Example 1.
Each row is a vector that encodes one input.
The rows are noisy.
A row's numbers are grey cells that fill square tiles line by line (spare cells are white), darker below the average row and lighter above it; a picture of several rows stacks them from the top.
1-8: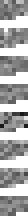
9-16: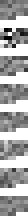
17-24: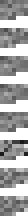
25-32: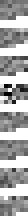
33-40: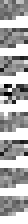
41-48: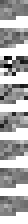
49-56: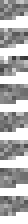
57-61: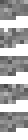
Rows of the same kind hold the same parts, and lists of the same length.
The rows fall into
3 kinds.
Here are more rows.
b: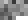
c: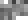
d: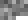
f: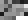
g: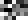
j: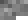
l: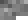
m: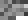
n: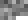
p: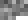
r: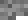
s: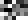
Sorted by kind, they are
b, c
d, f, j, l, m, n, p, r
g, s

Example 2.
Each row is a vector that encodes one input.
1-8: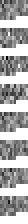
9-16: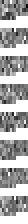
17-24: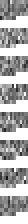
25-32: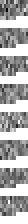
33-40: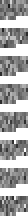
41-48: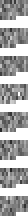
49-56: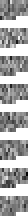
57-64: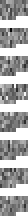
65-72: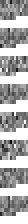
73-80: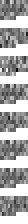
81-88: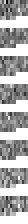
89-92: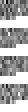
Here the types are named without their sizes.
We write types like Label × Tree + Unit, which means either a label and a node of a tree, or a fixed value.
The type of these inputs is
Bool × Bool × Bool × Bool + Circle.
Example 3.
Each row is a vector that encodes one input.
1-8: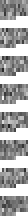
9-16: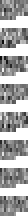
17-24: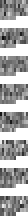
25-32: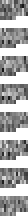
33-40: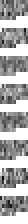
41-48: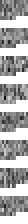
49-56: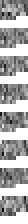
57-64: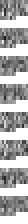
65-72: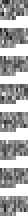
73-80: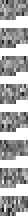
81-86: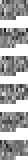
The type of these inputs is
Line9 + Tree8.
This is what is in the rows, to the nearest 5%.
About 55% of them hold a point on a 9-point line. The rest hold a node of an 8-node tree.
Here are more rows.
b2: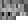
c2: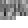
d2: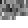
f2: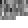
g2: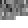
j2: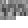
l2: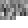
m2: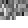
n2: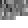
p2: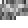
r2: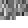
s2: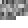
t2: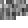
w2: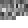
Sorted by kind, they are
b2, m2, p2, r2, s2, t2, w2
c2, d2, f2, g2, j2, l2, n2

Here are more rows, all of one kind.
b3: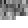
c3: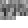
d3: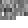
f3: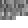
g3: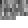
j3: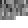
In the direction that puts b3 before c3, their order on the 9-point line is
g3, d3, j3, f3, b3, c3.
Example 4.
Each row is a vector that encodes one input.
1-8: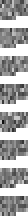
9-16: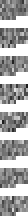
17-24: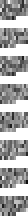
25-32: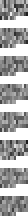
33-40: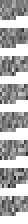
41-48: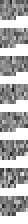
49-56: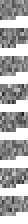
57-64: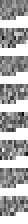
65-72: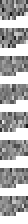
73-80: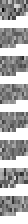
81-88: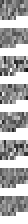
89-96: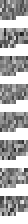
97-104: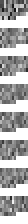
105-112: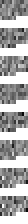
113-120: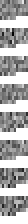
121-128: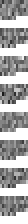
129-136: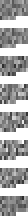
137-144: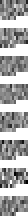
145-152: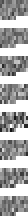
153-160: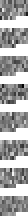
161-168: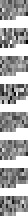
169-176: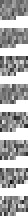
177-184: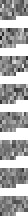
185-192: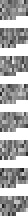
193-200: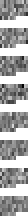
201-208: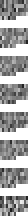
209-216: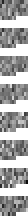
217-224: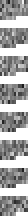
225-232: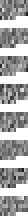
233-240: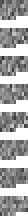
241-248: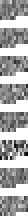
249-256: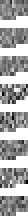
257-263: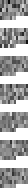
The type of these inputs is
Bool × Line4.
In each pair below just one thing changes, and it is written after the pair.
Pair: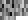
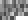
the place on the 4-point line
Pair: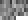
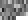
the place on the 4-point line
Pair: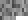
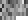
the place on the 4-point line
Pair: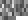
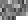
the place on the 4-point line
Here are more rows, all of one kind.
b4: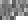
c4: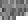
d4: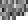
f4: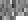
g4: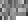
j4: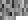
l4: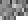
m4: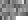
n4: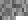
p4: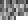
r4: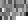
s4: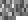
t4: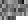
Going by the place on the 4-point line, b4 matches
f4 and t4.
